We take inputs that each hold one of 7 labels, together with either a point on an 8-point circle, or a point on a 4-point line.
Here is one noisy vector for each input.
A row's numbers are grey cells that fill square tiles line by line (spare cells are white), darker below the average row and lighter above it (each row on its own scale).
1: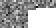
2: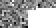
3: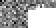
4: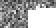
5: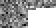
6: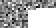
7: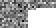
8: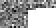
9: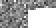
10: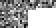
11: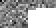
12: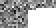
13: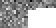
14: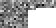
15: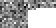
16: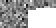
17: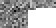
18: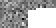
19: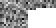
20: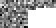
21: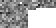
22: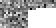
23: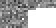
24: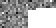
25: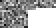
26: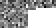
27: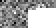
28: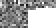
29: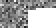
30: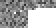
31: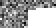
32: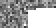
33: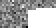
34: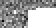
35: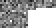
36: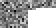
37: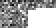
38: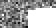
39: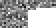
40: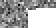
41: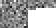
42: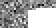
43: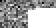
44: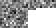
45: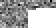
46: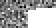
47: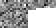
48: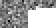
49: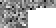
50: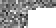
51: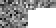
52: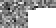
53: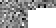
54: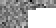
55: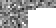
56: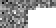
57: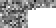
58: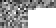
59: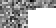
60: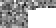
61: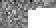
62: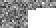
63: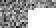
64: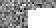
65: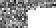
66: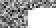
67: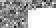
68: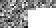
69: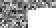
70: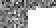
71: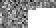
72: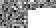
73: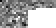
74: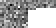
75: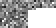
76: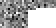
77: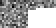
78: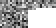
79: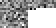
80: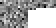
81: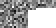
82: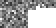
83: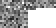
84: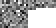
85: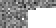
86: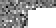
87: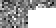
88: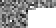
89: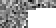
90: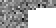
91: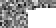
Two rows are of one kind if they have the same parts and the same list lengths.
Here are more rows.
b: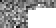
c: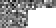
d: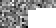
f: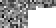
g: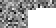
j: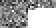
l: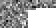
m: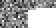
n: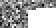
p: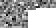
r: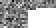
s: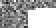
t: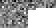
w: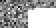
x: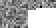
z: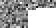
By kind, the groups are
b, c, f, j, m, t, w
d, g, l, n, p, r, s, x, z

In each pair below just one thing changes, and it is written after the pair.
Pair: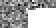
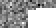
the label
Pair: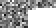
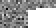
the place on the 4-point line
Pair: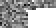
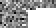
the label
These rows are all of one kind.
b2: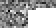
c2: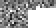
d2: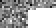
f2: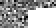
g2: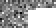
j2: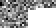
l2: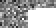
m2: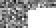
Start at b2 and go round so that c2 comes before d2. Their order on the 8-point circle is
b2, c2, m2, f2, l2, j2, d2, g2.
